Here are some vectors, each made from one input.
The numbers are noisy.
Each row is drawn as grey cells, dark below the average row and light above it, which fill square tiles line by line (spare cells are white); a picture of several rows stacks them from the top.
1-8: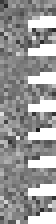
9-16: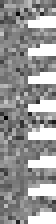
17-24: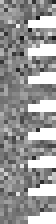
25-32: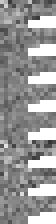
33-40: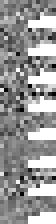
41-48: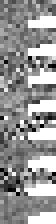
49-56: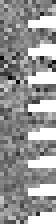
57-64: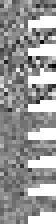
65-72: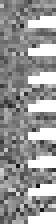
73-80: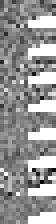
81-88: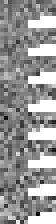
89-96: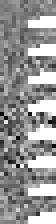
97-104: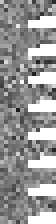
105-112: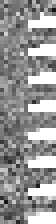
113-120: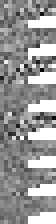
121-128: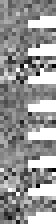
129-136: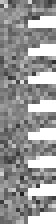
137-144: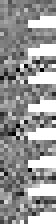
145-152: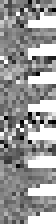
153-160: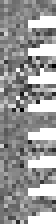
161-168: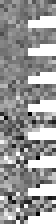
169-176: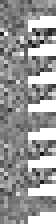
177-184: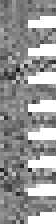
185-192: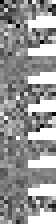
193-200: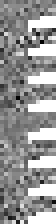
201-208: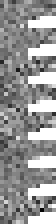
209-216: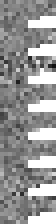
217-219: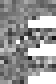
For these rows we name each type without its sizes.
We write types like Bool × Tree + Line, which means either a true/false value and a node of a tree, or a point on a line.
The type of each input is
Line + Tree.
